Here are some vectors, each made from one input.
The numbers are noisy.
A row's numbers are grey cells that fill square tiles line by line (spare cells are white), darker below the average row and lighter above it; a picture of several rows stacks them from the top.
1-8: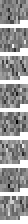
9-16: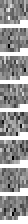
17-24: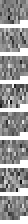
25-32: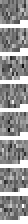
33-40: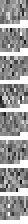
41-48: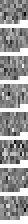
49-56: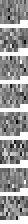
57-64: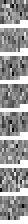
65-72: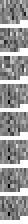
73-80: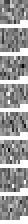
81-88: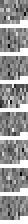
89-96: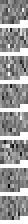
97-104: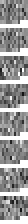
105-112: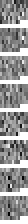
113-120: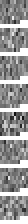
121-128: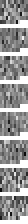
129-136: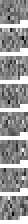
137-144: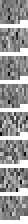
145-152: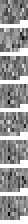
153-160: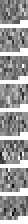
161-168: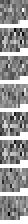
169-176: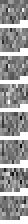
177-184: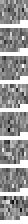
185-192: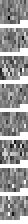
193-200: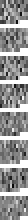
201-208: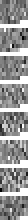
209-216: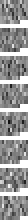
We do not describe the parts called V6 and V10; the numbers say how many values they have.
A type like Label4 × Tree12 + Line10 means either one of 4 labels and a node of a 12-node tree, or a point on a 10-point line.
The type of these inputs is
(Line7 + Line8) × V10 + V6.
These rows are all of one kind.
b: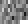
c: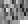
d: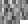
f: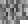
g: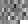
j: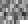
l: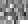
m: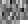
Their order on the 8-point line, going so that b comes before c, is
d, j, l, f, g, b, c, m.
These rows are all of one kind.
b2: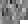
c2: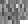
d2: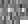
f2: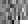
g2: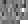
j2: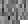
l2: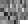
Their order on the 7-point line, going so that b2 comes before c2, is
b2, f2, g2, d2, j2, l2, c2.
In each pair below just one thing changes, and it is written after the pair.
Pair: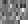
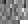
the place on the 7-point line
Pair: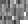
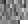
the value of V10
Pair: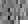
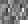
the value of V10
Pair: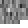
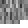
the place on the 7-point line
